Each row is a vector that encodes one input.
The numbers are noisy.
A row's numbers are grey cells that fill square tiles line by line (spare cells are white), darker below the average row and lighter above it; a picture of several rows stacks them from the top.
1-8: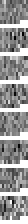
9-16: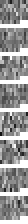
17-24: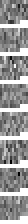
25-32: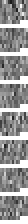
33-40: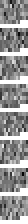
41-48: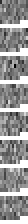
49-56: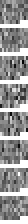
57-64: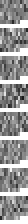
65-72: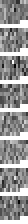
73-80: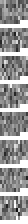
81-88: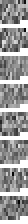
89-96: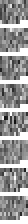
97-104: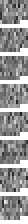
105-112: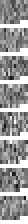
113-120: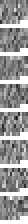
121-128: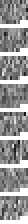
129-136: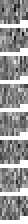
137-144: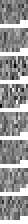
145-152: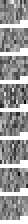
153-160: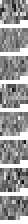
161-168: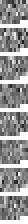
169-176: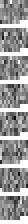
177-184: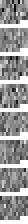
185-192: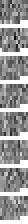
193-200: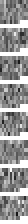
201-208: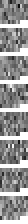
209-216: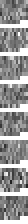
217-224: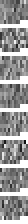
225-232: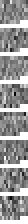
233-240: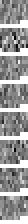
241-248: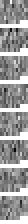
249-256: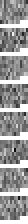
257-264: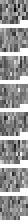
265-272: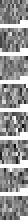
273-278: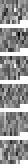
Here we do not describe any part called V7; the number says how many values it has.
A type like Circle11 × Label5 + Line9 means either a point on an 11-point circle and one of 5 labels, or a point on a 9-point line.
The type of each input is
Label5 × (Line9 + V7) × (Tree12 + Unit).
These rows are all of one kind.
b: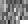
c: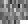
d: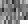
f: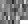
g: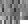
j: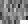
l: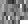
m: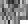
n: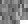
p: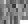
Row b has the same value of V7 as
c, j and p.
